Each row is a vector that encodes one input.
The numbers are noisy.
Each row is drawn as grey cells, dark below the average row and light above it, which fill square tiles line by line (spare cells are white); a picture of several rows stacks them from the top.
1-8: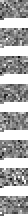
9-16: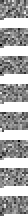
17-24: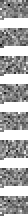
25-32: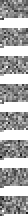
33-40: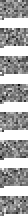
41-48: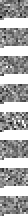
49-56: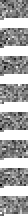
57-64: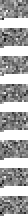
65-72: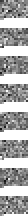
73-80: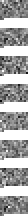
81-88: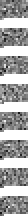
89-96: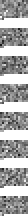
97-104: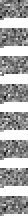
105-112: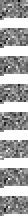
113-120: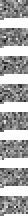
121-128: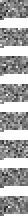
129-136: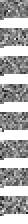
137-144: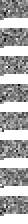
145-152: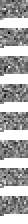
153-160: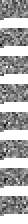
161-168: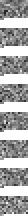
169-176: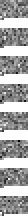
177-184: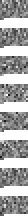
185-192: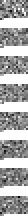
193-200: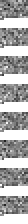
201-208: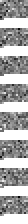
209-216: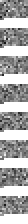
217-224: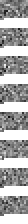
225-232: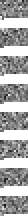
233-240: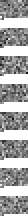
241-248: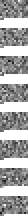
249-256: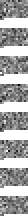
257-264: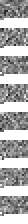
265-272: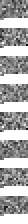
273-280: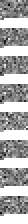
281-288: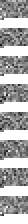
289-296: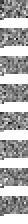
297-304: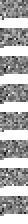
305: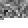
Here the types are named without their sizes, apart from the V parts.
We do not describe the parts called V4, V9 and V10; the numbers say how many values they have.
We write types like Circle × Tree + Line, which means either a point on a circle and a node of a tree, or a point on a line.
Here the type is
Bool × Bool × Bool × Bool + Circle × Circle + Unit + V4 × V9 × V10.
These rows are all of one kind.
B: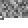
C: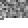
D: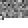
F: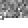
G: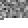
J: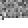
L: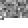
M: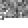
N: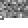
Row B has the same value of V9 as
D and N.
